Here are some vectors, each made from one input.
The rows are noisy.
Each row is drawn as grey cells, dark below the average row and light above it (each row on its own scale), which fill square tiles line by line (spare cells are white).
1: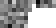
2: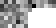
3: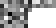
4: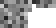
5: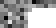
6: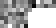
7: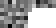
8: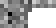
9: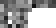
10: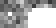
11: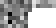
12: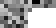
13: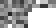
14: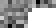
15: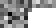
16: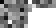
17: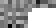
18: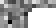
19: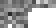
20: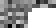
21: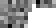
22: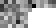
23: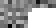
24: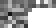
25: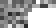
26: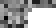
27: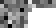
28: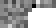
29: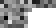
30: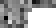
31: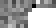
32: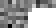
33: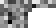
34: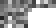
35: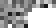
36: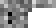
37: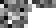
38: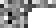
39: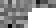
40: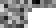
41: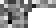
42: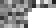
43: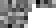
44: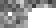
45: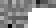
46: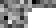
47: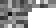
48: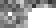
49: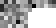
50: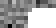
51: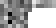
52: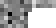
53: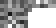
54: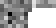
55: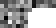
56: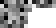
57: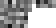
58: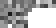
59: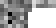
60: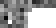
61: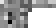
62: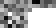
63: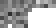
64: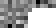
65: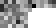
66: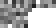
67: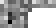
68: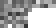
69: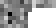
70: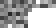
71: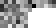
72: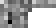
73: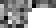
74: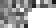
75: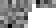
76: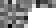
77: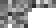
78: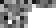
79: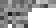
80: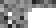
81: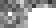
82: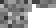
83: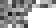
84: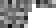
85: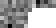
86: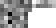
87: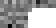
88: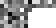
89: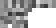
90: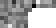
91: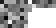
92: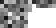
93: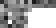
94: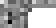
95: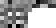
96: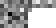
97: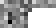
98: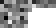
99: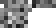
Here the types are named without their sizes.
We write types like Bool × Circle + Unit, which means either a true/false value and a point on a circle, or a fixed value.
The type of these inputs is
Bool × List(Line × Line).
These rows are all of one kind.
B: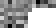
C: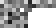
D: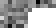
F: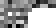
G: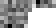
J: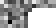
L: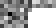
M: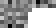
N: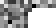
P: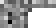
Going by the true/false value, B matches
D, F, G and M.
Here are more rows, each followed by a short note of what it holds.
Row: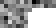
a true/false value, together with a list of two items
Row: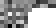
a true/false value, together with a list of one item
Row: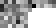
a true/false value, together with the empty list
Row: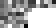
a true/false value, together with a list of two items
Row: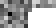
a true/false value, together with a list of one item
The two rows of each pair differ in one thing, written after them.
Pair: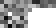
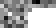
the place on one of the two lines in item 2 of the list
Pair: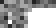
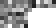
the true/false value
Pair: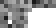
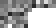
the true/false value
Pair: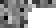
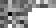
the true/false value
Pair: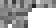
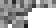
the place on one of the two lines in item 2 of the list
